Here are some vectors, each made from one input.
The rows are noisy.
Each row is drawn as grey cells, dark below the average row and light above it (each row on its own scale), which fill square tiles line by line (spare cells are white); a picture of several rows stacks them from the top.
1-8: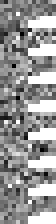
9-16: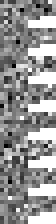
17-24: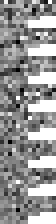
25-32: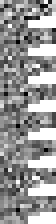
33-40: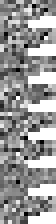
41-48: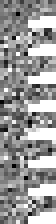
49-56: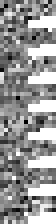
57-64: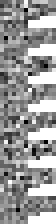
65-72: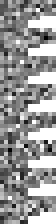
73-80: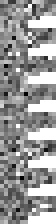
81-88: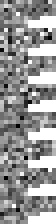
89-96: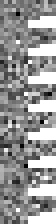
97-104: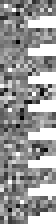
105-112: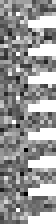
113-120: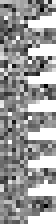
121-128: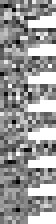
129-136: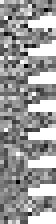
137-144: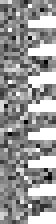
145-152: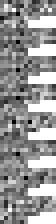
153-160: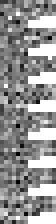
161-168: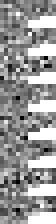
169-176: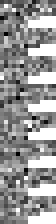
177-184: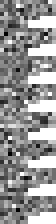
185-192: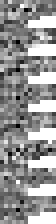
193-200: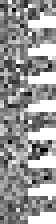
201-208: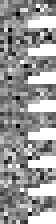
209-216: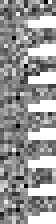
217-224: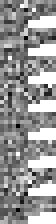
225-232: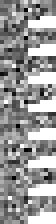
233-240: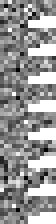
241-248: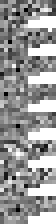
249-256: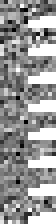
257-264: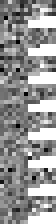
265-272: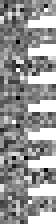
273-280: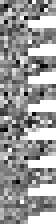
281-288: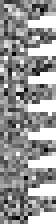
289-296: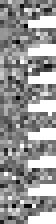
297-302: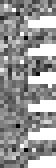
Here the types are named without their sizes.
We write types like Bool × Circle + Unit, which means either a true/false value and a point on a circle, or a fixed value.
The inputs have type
Label × List(Line).
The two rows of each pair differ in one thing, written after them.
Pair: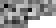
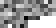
the place on the line in item 2 of the list
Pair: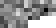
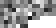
the label
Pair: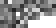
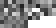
the place on the line in item 2 of the list
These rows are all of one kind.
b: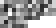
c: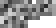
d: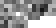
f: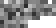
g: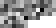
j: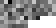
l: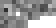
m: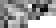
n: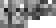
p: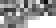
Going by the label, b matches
c, g and j.
